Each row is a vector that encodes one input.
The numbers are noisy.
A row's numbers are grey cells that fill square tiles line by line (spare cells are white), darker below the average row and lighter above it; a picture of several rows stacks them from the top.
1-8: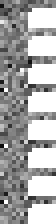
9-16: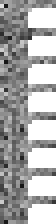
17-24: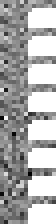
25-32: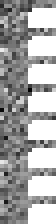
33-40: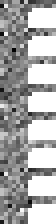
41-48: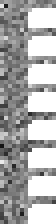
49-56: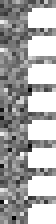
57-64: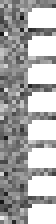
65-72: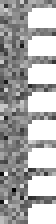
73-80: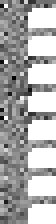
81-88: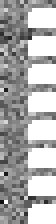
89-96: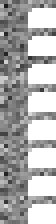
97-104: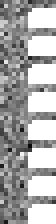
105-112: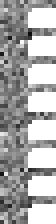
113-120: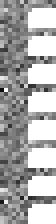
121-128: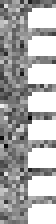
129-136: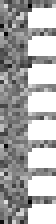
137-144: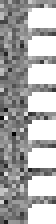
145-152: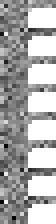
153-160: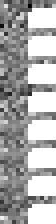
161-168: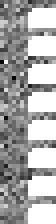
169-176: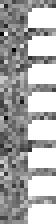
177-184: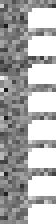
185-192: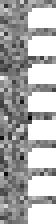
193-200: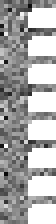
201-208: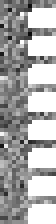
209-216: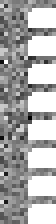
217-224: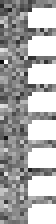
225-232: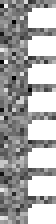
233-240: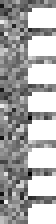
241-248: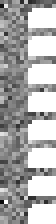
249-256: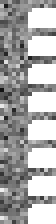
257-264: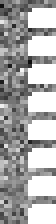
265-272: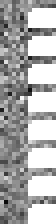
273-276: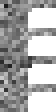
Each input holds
either a point on a 16-point circle, or a point on an 11-point line.
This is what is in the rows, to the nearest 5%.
About 55% of them hold a point on a 16-point circle. The rest hold a point on an 11-point line.
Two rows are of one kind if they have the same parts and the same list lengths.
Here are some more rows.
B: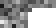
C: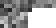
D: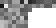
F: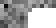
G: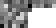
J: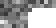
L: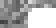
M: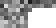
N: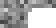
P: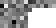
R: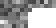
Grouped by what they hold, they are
B, C, D, G, J, M, P, R
F, L, N

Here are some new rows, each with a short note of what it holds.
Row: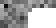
a point on a 16-point circle
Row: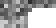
a point on an 11-point line
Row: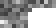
a point on an 11-point line
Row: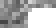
a point on a 16-point circle
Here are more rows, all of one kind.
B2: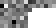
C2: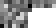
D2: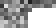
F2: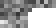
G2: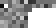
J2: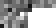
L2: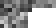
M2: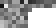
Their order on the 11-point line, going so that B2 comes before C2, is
B2, G2, M2, D2, F2, L2, J2, C2.
